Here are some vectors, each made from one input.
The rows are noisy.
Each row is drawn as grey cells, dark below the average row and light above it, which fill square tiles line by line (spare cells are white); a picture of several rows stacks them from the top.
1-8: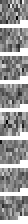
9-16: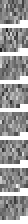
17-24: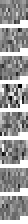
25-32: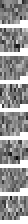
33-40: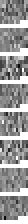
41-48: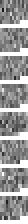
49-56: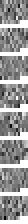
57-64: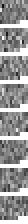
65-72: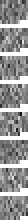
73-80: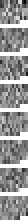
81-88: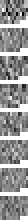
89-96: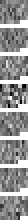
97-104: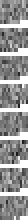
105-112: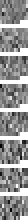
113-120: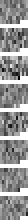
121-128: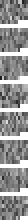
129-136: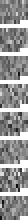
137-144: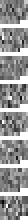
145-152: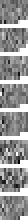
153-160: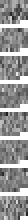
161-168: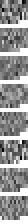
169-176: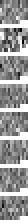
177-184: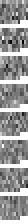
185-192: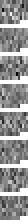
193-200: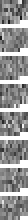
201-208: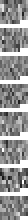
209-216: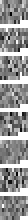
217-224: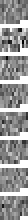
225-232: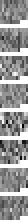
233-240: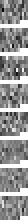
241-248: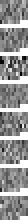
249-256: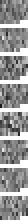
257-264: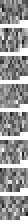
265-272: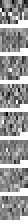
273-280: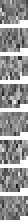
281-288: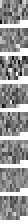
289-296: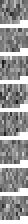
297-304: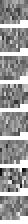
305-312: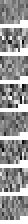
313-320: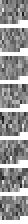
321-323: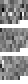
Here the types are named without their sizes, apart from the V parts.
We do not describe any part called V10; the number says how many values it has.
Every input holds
a point on a circle and a value of V10, together with either a point on a circle, or a fixed value.
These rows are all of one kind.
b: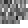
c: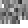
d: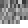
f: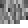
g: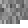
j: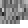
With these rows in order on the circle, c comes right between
f and g.
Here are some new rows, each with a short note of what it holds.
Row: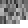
a point on each of two circles and a value of V10
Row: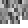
a point on a circle and a value of V10
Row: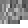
a point on a circle and a value of V10
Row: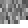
a point on a circle and a value of V10
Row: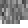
a point on a circle and a value of V10
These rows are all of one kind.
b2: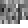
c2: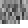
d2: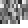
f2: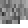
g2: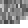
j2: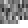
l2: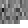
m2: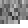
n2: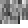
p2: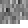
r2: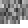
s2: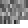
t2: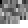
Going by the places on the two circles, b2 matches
d2, j2, m2 and r2.
